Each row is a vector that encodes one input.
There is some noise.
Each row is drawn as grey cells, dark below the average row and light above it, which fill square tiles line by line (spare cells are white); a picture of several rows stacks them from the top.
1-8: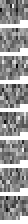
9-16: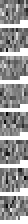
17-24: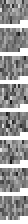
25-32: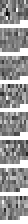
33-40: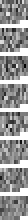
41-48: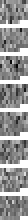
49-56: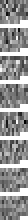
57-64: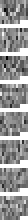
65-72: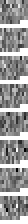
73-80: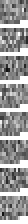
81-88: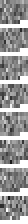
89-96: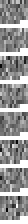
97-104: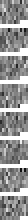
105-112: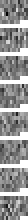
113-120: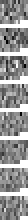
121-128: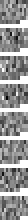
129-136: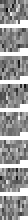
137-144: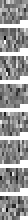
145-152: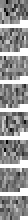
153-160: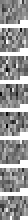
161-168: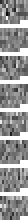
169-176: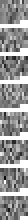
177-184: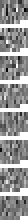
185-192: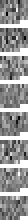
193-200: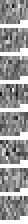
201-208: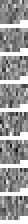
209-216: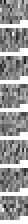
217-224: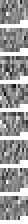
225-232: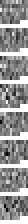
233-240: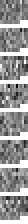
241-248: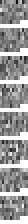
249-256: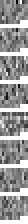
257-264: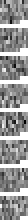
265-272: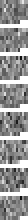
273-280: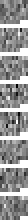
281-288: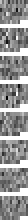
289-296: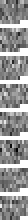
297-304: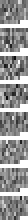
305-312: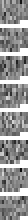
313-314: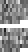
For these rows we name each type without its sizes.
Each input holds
a point on a circle, together with either a label, or four true/false values.
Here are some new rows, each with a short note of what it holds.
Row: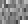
a point on a circle and four true/false values
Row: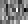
a point on a circle and a label
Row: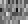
a point on a circle and four true/false values
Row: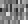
a point on a circle and four true/false values
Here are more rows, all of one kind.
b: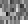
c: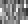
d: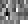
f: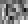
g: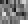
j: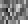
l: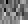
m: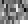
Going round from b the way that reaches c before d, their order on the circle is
b, c, d, g, l, f, j, m.
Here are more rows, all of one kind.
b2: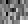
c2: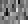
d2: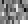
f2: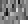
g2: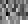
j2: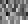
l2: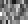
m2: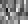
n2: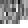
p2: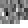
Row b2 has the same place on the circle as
g2 and j2.
